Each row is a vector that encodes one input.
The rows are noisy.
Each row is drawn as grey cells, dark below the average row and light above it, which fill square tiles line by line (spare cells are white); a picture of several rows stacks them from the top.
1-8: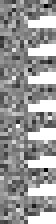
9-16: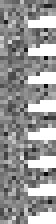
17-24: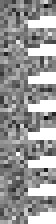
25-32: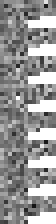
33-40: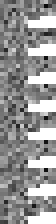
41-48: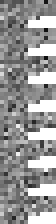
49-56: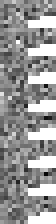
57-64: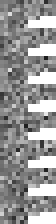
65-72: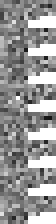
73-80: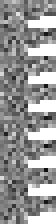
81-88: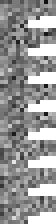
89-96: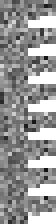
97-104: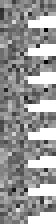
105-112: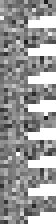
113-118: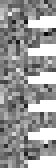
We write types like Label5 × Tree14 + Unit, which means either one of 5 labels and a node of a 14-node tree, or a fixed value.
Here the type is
Bool × Circle8 + Circle11.
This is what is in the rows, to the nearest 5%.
About 40% of them hold a point on an 8-point circle and a true/false value. The rest hold a point on an 11-point circle.
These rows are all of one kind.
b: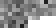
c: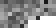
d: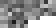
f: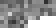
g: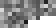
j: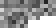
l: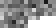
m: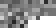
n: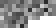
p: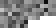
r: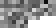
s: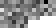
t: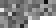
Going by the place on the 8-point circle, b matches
p and t.
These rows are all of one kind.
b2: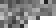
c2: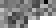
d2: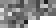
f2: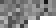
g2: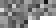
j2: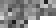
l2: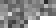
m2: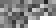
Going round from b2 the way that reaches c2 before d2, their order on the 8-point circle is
b2, f2, g2, m2, c2, d2, j2, l2.
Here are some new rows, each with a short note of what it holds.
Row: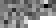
a point on an 11-point circle
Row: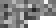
a point on an 11-point circle
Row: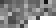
a point on an 8-point circle and a true/false value
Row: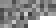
a point on an 11-point circle
